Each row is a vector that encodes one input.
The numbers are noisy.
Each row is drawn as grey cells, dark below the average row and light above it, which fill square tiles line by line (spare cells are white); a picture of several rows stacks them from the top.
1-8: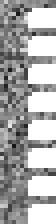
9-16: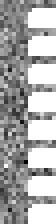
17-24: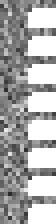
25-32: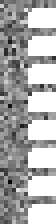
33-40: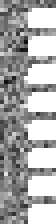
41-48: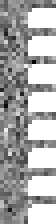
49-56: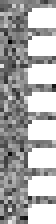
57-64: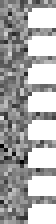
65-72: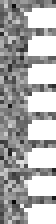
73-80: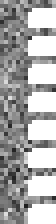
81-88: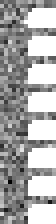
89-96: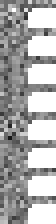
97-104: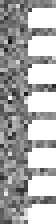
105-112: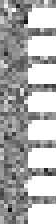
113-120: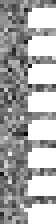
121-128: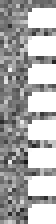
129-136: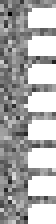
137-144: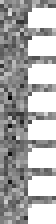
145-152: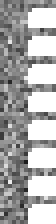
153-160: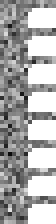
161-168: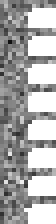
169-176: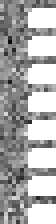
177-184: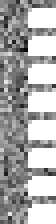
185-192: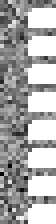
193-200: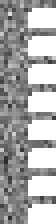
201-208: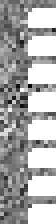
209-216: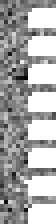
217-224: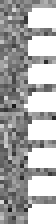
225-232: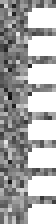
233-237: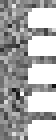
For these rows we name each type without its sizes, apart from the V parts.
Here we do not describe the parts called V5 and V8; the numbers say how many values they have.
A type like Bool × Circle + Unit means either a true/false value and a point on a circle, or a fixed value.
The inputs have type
(Circle + Label) × (Line + V5) × V8.
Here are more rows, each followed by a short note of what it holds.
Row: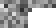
a label, a value of V5 and a value of V8
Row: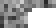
a label, a value of V5 and a value of V8
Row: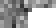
a point on a circle, a value of V5 and a value of V8
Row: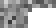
a label, a point on a line and a value of V8
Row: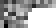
a point on a circle, a value of V5 and a value of V8
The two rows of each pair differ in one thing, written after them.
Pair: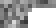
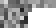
the label
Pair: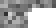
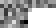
the value of V8
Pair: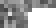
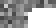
the value of V8
